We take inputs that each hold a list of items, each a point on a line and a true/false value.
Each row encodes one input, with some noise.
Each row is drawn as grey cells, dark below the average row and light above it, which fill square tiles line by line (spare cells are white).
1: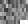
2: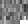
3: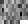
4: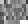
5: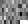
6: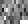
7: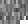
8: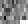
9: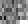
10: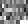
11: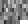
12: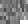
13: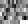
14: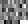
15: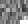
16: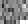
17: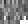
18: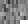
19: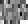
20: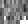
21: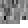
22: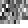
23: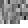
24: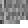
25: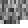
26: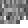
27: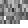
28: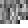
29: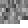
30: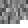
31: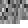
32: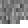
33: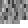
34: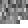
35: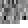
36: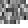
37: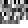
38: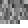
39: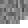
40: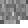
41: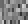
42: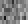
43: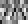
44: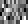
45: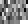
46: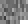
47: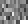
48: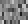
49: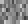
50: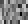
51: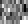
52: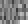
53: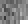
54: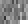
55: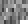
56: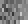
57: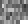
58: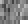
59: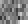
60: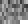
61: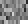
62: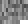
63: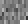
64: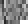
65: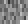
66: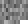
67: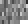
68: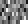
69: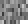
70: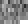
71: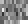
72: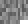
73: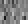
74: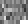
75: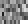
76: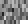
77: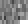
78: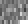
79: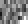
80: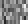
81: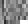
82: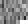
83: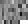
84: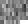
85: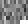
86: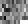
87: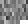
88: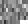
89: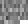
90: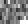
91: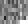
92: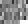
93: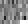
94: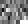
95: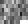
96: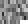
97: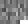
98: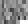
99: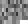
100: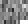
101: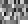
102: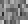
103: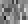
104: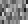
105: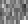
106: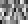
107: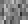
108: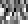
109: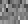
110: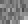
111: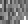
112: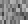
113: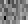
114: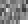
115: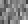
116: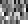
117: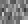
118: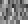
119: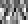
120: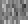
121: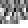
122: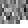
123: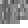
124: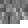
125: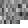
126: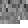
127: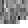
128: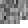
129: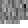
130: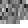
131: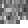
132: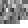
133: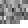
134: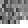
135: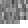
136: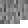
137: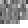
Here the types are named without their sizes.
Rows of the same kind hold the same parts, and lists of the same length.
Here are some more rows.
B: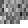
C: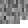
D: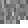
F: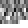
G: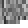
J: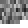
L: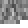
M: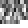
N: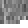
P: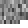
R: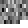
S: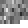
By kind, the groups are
B, G, P, R, S
C, D, J, L, N
F, M

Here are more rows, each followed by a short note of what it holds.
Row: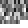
the empty list
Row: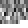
the empty list
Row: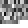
the empty list
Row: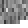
a list of one item
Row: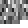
a list of one item
